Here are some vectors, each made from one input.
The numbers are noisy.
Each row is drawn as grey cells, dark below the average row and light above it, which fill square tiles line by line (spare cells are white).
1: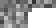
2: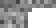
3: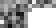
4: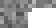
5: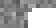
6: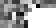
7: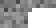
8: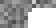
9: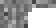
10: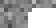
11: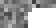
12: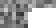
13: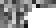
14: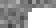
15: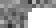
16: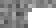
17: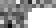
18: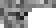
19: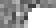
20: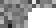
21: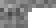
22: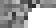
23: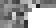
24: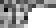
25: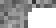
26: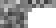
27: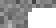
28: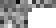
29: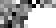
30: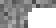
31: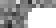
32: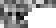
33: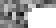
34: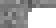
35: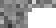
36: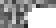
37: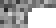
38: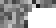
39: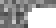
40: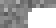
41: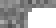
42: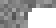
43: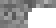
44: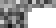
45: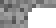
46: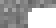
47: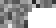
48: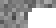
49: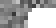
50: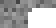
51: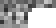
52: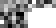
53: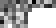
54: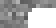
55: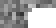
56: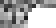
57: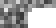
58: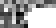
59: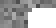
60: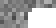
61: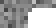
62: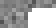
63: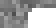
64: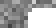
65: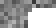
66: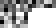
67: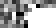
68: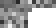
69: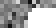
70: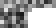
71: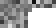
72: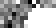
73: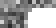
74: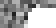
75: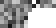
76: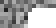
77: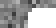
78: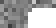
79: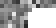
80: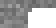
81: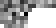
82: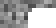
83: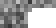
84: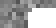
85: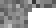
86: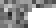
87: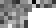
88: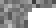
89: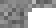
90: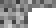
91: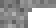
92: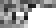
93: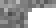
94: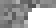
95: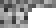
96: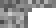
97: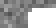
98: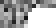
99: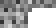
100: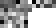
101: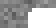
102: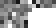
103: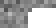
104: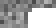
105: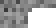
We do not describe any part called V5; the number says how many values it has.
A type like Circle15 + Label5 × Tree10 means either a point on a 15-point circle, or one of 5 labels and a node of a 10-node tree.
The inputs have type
List2(Bool × V5).
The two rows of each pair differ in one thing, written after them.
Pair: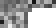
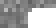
the value of V5 in item 2 of the list
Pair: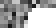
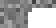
the value of V5 in item 1 of the list
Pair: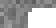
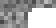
the true/false value in item 1 of the list
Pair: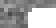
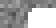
the value of V5 in item 1 of the list
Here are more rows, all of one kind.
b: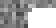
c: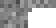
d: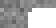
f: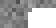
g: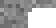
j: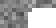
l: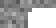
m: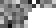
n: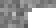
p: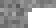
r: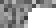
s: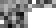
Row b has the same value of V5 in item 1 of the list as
c, f and r.
